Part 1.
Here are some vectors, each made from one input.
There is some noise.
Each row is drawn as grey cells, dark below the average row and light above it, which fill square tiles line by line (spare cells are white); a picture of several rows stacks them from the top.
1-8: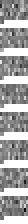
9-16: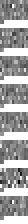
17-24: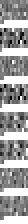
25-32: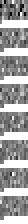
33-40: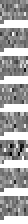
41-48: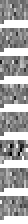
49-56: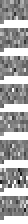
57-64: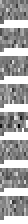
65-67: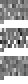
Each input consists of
either a point on a 4-point line, or four true/false values.
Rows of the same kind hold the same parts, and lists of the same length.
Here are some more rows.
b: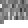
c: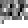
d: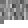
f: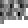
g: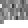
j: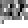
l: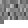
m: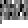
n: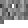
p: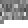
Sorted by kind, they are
b, d, g, l, n, p
c, f, j, m

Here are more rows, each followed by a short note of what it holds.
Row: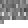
four true/false values
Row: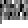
a point on a 4-point line
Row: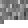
four true/false values
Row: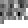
a point on a 4-point line
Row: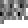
a point on a 4-point line
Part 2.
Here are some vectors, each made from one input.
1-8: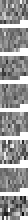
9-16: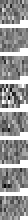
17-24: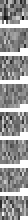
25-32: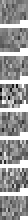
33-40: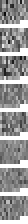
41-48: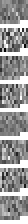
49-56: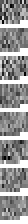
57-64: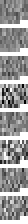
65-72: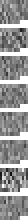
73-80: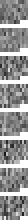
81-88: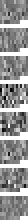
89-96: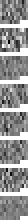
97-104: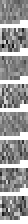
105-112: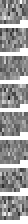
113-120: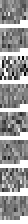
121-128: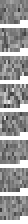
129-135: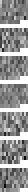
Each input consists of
either a point on an 11-point circle, or three true/false values.
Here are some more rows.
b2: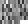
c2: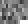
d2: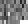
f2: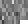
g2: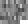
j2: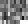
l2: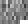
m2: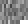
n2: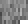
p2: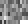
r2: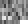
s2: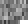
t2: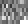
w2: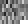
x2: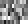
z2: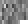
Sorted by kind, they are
b2, c2, n2, p2, s2, z2
d2, f2, g2, j2, l2, m2, r2, t2, w2, x2

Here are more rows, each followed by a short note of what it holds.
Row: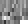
three true/false values
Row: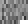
three true/false values
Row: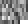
a point on an 11-point circle
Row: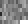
three true/false values
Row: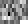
a point on an 11-point circle
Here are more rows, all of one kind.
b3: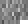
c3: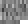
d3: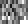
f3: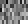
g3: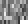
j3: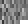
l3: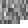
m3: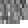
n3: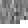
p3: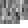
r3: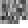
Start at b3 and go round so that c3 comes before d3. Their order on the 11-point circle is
b3, p3, r3, m3, c3, d3, l3, g3, f3, n3, j3.
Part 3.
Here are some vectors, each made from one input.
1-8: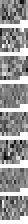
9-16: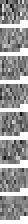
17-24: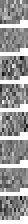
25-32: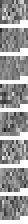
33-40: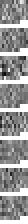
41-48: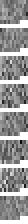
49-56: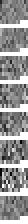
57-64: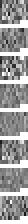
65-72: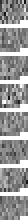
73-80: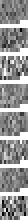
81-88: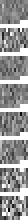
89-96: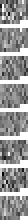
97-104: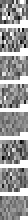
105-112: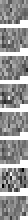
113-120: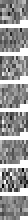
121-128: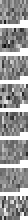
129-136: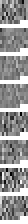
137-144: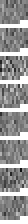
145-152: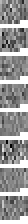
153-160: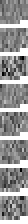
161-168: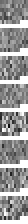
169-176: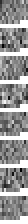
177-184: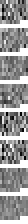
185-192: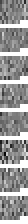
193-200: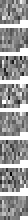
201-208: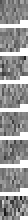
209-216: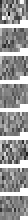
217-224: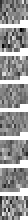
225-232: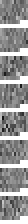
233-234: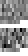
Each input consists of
either a point on an 11-point circle, or a fixed value, or three true/false values.
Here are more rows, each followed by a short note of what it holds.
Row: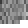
a point on an 11-point circle
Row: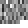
a point on an 11-point circle
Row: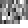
a point on an 11-point circle
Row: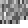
a fixed value
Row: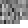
three true/false values
